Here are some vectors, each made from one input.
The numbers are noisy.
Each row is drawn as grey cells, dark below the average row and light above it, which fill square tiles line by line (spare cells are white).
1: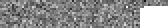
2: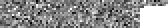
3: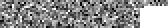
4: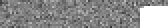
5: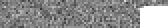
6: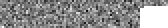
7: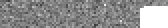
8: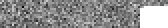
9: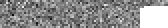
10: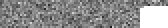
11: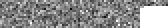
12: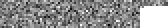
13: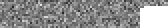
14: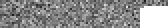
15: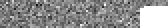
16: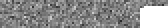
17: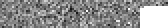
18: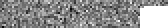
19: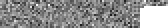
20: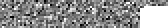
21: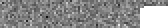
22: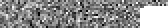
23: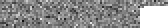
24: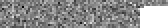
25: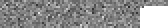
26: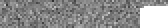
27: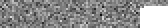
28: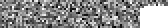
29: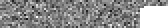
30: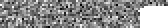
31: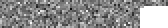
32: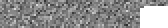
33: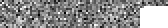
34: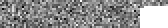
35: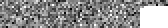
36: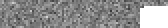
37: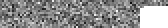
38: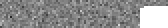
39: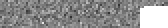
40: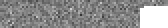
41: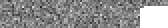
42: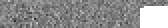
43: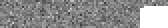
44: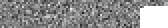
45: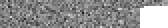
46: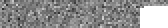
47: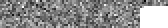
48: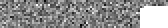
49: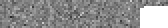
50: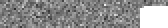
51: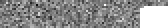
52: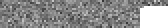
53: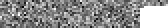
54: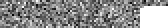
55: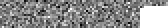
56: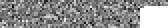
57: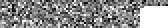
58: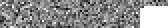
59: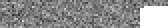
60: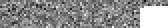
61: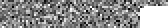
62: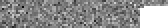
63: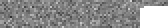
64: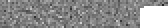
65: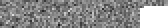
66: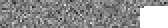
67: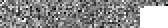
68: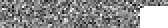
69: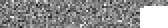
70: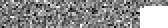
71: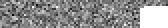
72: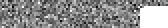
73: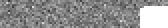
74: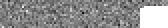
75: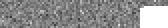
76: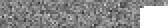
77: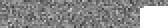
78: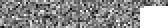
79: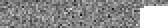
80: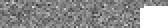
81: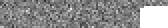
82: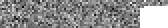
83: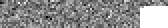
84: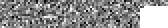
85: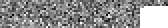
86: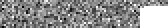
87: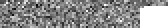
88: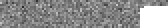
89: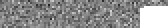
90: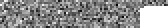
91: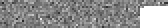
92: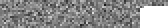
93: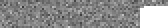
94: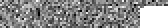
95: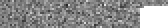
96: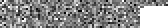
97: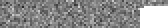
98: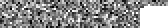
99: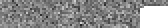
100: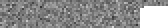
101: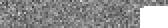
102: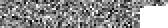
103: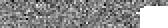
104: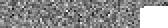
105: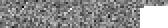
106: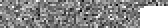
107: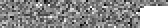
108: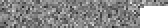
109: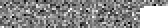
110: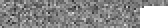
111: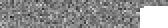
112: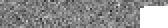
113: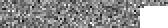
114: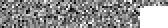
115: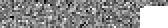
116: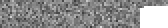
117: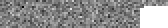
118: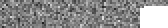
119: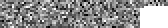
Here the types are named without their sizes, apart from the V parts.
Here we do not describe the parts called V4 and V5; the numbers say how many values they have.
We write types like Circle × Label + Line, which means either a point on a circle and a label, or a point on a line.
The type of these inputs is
(Bool × Bool × Bool × Bool + V4) × V5 + Label.
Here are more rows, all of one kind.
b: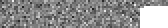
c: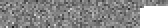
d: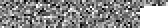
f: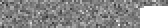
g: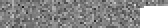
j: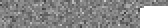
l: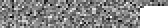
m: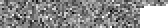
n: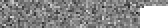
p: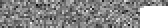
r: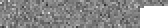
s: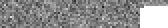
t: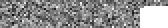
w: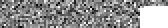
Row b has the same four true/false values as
c, r and s.
